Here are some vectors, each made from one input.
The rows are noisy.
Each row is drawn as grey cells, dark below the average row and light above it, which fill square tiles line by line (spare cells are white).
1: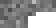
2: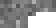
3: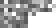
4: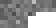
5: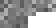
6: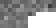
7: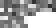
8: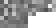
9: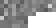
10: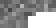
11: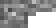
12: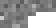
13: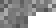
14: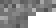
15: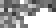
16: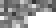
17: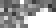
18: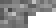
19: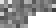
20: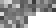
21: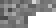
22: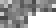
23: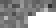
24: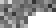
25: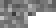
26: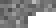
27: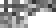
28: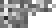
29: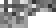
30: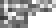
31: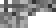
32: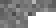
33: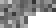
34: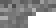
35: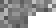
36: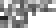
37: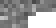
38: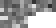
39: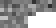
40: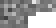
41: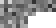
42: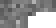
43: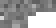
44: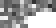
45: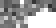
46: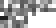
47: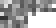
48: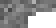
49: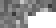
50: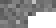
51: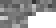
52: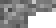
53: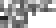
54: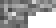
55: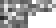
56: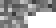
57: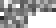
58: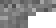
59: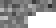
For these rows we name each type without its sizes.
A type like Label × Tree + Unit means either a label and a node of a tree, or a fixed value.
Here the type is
Bool × Bool × Bool + Line.
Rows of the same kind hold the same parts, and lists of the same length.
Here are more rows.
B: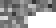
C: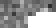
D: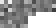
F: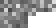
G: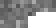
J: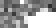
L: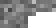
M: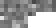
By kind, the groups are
B, C, F, G, J, L, M
D

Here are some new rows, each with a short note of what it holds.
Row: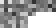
a point on a line
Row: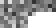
a point on a line
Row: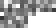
a point on a line
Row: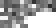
three true/false values
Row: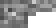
three true/false values
